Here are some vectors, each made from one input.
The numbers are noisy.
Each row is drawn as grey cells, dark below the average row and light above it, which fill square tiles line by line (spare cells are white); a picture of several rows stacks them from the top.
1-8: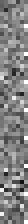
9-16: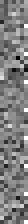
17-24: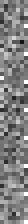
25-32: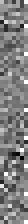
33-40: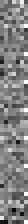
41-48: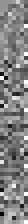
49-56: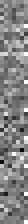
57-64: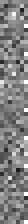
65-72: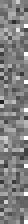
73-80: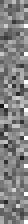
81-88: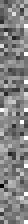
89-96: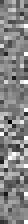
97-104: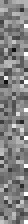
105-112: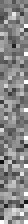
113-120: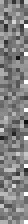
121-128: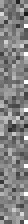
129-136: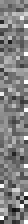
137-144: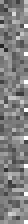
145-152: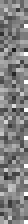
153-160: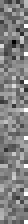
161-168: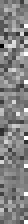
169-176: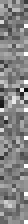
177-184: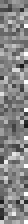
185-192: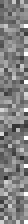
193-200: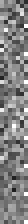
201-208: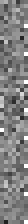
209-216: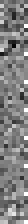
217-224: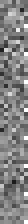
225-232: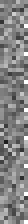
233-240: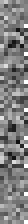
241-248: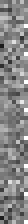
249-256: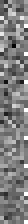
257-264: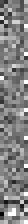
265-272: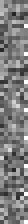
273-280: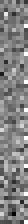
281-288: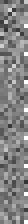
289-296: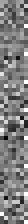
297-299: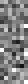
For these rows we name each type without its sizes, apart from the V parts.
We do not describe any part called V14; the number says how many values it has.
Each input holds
a point on a line and a true/false value, together with either a point on a line, or a value of V14.
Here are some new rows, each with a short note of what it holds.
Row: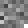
a point on a line, a true/false value and a value of V14
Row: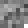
a point on a line, a true/false value and a value of V14
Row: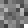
a point on a line, a true/false value and a value of V14
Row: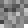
a point on each of two lines and a true/false value
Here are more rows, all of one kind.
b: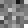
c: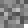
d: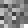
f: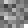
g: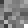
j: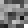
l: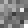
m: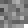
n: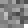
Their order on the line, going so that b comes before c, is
j, d, f, g, m, l, b, n, c.
